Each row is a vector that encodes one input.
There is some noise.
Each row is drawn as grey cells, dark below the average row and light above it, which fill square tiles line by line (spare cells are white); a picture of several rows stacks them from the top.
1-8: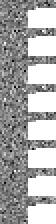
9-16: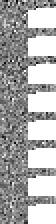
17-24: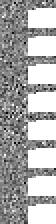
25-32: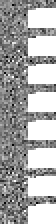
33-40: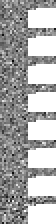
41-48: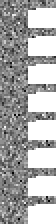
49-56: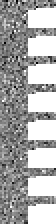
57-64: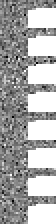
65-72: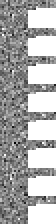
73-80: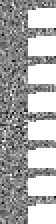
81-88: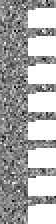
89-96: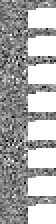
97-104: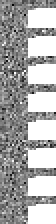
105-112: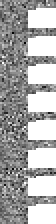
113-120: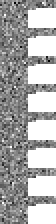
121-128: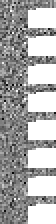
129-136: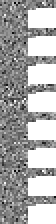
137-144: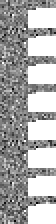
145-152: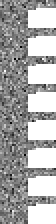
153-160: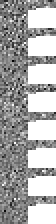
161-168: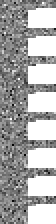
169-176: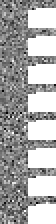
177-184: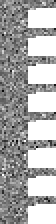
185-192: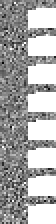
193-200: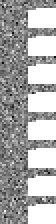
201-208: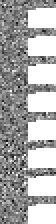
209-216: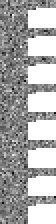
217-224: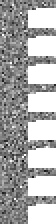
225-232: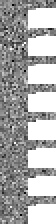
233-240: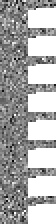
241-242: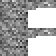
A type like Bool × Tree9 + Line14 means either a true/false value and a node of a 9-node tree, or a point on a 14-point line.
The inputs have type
Bool × Bool × Bool × Bool × Bool + Line11.
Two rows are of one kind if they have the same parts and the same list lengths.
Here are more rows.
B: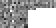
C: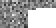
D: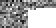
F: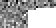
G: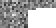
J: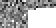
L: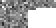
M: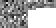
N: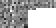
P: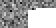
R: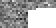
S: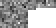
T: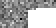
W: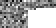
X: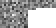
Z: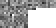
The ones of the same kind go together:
B, C, G, L, N, P, R, S, T, X, Z
D, F, J, M, W

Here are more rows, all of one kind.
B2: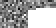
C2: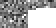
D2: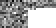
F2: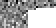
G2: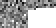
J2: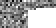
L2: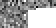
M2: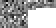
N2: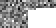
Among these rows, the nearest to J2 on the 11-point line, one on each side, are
D2 and N2.
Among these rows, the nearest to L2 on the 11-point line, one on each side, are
B2 and F2.
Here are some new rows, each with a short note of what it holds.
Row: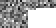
a point on an 11-point line
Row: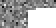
five true/false values
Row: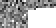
a point on an 11-point line
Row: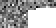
a point on an 11-point line
